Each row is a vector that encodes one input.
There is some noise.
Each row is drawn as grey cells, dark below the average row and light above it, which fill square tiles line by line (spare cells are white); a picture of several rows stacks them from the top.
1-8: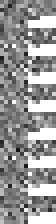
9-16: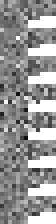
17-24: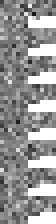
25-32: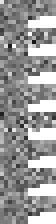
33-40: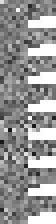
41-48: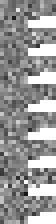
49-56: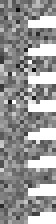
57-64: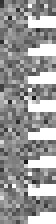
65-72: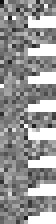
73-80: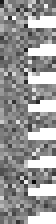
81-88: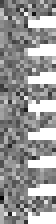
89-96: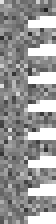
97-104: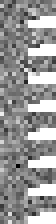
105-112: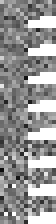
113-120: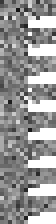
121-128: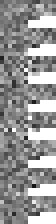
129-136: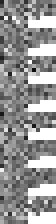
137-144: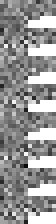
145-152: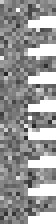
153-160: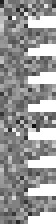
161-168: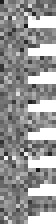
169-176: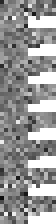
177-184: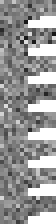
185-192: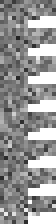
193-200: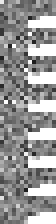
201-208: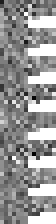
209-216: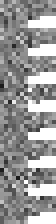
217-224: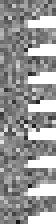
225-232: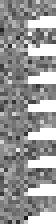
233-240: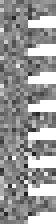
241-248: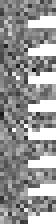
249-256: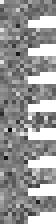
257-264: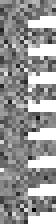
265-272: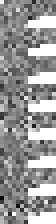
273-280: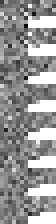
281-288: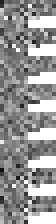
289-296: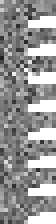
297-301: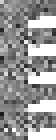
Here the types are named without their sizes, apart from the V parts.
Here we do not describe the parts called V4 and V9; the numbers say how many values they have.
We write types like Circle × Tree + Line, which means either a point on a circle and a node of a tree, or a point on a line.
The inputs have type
Bool × Label + (Line + V4) × V9.
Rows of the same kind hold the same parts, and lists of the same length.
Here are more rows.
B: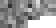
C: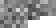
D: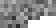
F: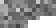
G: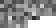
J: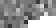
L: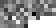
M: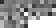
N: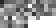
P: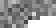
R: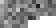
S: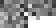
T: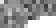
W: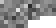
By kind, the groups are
B, D, G, J
C, F, P, R, T, W
L, M, N, S

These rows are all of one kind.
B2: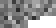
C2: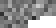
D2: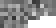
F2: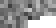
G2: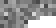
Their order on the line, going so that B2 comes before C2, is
F2, B2, C2, G2, D2.
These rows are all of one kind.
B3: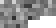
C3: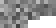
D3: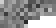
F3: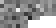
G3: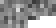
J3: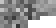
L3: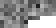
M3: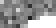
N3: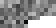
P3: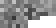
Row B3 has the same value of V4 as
G3 and M3.
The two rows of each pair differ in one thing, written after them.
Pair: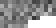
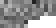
the place on the line
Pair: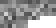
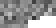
the value of V9
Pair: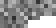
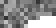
the value of V9
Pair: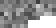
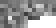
the place on the line
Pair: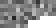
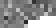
the value of V9
